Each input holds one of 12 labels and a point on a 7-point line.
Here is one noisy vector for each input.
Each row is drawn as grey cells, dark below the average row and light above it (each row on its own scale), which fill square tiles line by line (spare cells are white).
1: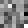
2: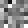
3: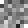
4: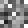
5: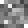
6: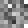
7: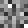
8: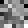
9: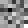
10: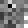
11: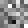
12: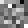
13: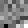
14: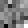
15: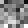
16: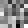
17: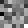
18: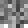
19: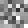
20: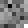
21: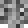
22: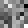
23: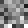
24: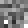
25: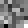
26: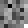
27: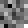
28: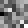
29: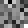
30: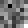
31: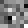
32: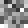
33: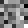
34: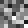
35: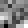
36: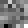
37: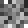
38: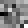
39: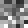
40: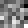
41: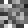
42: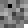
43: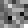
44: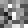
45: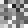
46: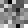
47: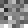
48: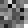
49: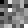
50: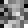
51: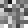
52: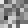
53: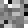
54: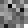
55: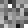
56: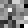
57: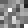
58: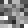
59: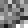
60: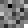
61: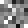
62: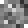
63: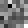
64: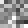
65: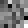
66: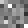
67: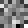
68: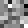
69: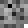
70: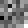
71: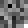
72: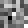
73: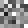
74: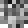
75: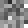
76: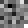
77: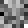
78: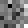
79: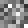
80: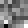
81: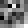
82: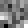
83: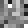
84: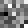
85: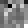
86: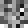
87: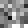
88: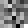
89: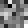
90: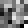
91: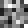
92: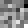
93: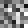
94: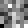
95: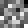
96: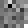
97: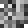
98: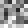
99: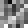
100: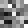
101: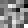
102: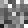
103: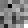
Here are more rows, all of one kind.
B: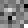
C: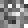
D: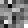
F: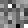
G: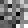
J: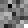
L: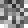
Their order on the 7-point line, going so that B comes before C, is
J, D, G, B, C, F, L.
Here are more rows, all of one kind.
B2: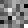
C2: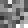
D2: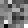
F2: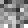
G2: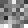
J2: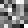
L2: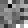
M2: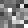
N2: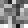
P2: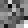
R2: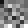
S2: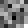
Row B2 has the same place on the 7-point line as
J2 and M2.
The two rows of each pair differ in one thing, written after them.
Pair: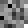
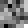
the place on the 7-point line
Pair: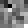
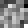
the place on the 7-point line
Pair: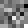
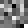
the label
